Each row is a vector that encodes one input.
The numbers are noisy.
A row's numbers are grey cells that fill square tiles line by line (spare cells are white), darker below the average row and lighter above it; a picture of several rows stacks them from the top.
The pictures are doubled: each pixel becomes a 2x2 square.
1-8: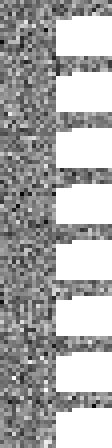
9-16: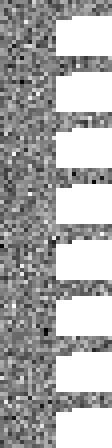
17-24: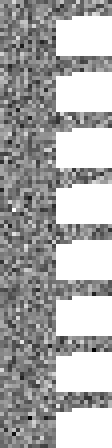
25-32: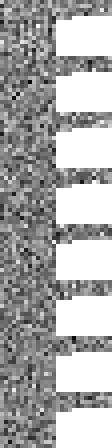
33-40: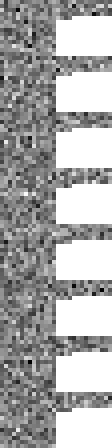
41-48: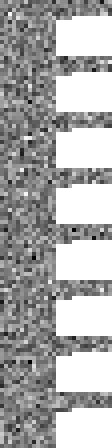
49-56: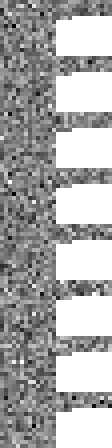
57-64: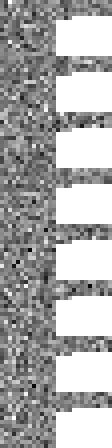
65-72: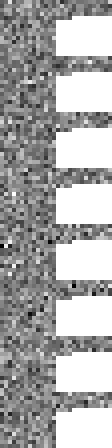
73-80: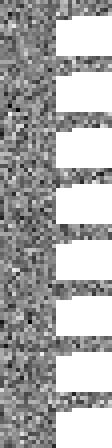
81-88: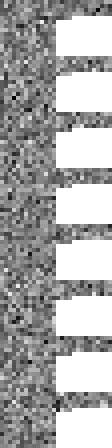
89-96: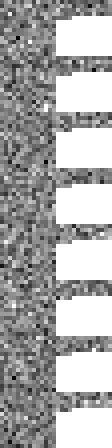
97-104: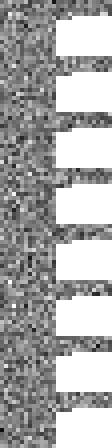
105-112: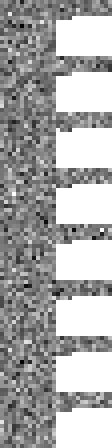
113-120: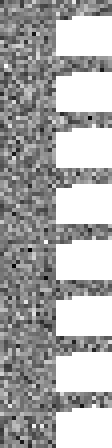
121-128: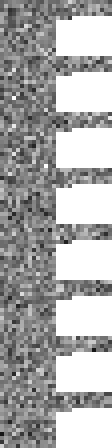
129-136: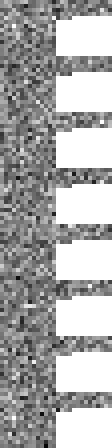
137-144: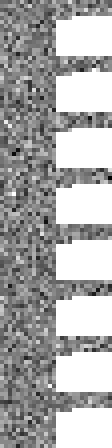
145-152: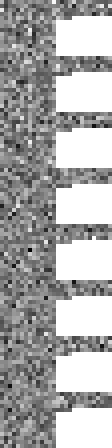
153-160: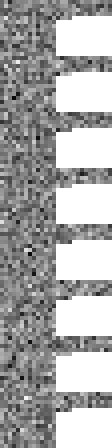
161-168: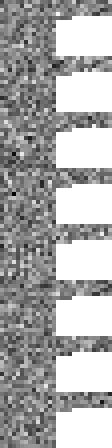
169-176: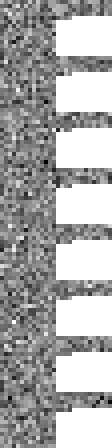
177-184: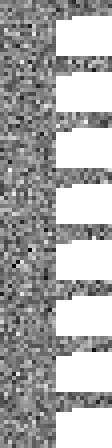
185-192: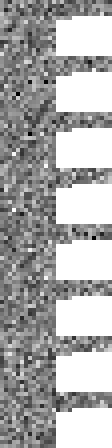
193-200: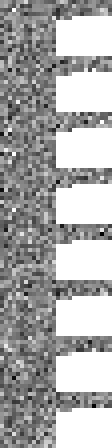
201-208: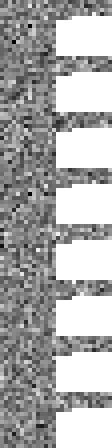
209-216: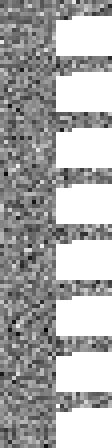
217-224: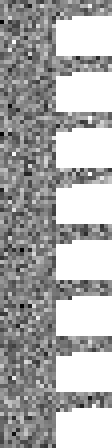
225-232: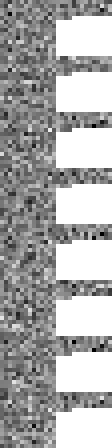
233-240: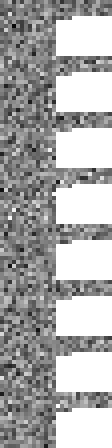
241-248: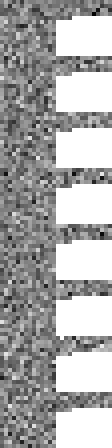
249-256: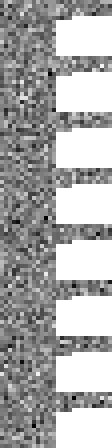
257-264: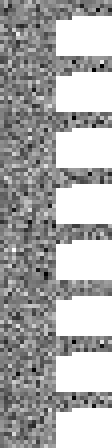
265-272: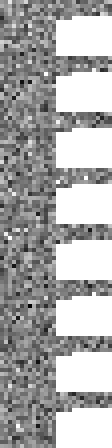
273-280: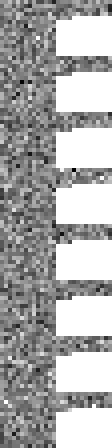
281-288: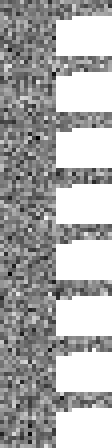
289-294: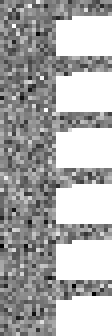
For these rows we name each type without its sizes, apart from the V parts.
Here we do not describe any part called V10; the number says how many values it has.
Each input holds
a true/false value and a value of V10, together with either a label, or a point on a line.
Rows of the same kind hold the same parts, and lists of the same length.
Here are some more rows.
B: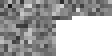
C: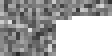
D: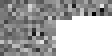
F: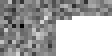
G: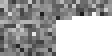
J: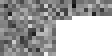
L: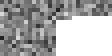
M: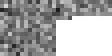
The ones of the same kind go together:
B, D, F, J
C, G, L, M

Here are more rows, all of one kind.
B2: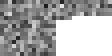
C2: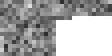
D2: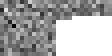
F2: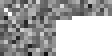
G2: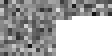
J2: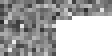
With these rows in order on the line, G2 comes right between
C2 and F2.
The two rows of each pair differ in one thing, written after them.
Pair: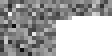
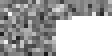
the true/false value
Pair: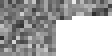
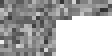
the true/false value
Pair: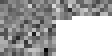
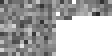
the value of V10
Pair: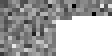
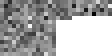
the true/false value
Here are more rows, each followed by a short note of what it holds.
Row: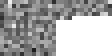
a point on a line, a true/false value and a value of V10
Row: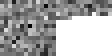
a label, a true/false value and a value of V10
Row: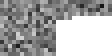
a label, a true/false value and a value of V10
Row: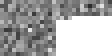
a label, a true/false value and a value of V10
